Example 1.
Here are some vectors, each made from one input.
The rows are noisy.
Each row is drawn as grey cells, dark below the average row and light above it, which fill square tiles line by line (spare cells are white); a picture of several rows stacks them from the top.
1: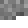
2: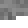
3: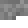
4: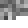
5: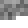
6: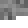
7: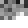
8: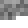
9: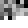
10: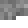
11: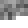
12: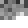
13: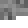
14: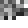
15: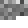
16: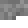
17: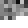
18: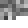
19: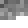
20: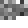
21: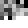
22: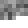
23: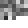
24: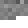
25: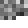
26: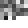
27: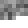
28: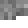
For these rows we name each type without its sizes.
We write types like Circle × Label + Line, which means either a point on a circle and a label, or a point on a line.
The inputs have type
Line.
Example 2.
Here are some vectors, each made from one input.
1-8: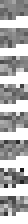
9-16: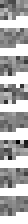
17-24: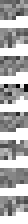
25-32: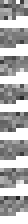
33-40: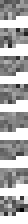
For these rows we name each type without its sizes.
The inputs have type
Circle.
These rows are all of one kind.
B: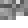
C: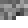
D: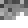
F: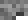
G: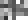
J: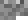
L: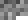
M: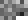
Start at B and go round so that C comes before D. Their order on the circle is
B, J, M, F, C, L, D, G.
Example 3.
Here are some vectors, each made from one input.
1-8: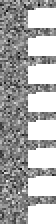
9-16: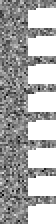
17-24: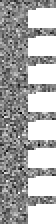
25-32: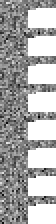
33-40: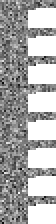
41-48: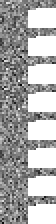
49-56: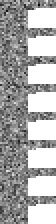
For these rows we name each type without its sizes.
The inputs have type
Line.
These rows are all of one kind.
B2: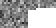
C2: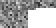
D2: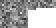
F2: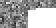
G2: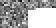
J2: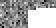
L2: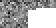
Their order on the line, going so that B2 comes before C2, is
J2, D2, L2, B2, F2, C2, G2.
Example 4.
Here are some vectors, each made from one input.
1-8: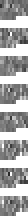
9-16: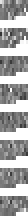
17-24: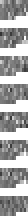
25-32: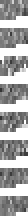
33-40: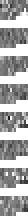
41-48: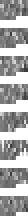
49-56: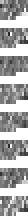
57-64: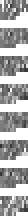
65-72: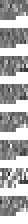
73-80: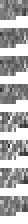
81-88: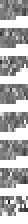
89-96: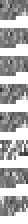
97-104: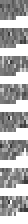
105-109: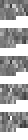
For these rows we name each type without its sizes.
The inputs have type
Circle.
